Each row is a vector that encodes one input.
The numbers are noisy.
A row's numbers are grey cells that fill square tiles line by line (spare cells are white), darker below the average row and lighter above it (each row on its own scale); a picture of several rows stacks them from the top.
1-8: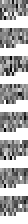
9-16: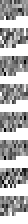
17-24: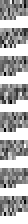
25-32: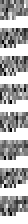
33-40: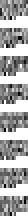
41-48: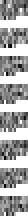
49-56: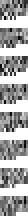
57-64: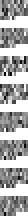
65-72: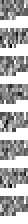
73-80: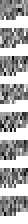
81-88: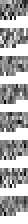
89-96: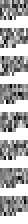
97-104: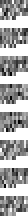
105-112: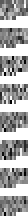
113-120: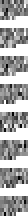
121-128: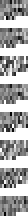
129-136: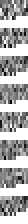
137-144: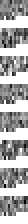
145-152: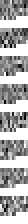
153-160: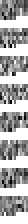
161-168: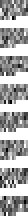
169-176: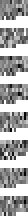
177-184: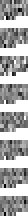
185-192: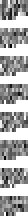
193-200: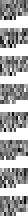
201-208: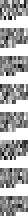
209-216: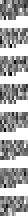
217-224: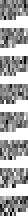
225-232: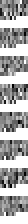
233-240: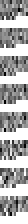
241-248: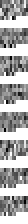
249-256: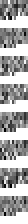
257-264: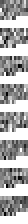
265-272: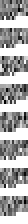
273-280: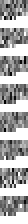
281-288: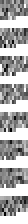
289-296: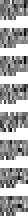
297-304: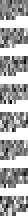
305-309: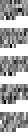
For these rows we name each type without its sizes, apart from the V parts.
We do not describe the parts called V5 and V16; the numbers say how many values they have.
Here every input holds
either a point on a circle, or a true/false value and a value of V5, or a value of V16.
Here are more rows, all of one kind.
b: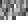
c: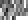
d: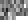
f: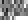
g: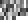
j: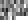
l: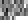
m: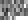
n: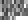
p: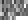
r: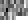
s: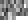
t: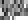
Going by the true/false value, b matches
c and g.
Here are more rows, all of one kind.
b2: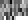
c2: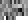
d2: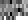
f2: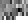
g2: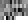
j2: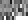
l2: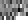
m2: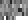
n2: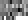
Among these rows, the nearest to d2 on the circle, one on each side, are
f2 and n2.
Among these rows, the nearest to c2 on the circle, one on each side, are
f2 and g2.
